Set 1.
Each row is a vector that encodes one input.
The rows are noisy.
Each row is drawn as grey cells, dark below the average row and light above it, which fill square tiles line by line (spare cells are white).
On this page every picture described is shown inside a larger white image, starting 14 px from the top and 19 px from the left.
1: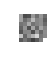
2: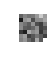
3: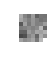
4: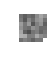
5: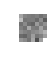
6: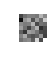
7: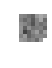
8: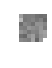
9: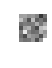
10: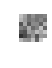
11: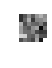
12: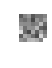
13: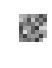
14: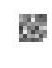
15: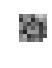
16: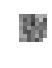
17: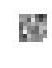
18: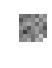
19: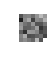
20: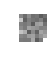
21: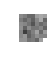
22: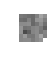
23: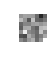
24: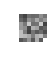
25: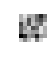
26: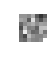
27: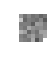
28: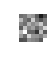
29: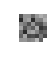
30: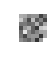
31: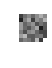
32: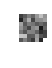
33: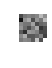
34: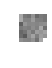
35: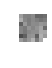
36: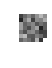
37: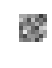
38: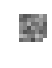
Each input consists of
a point on a 4-point line.
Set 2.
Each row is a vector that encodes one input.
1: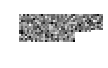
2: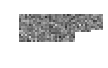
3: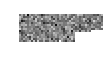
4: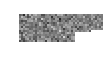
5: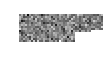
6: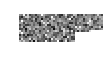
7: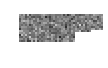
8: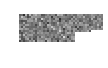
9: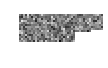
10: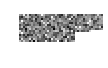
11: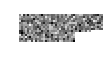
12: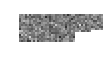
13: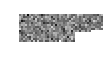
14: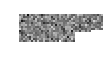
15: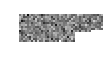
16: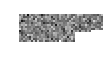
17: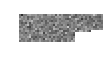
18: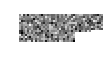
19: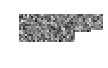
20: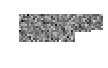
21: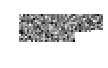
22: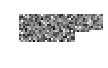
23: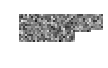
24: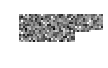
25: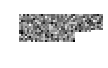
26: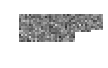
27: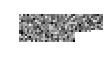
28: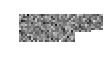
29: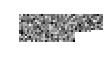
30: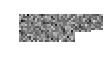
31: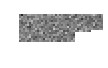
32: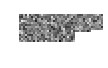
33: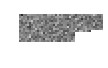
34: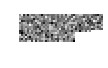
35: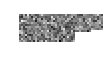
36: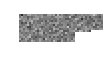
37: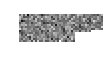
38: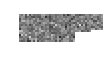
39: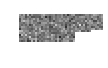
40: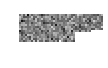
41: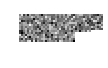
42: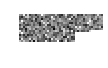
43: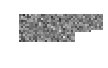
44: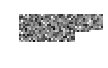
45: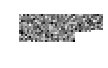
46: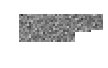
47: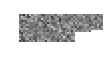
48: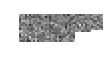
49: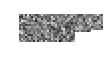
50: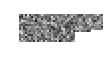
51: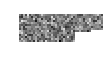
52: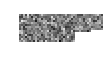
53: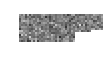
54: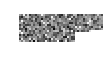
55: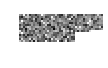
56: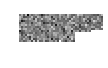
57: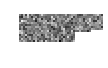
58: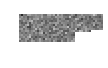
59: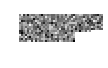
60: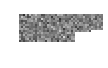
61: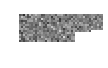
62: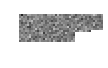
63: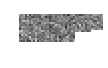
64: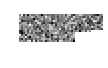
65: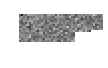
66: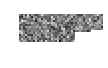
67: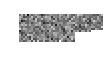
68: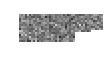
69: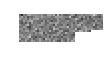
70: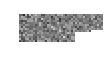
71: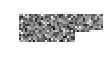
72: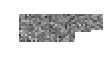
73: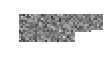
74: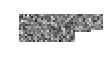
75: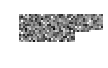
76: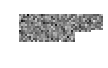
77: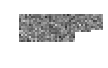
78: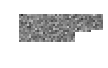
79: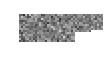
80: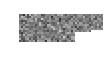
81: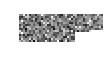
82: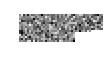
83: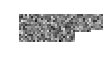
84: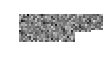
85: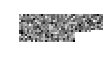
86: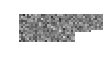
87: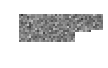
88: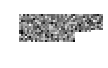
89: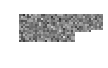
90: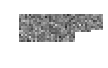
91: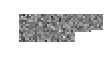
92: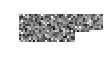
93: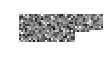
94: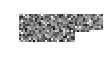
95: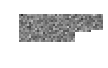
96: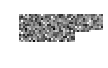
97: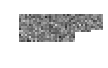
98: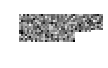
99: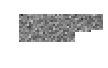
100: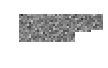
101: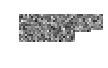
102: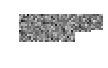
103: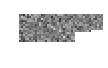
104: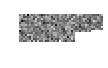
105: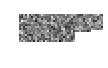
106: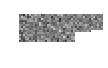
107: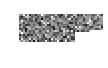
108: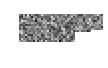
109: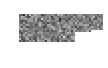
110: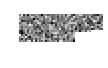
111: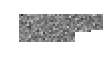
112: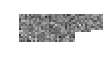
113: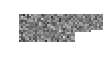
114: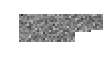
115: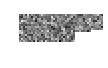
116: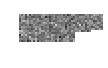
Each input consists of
a point on a 7-point line.
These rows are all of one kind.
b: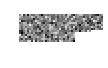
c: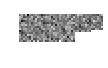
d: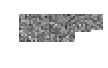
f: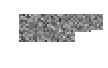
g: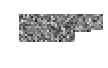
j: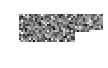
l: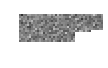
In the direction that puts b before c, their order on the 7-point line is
b, c, f, l, d, g, j.
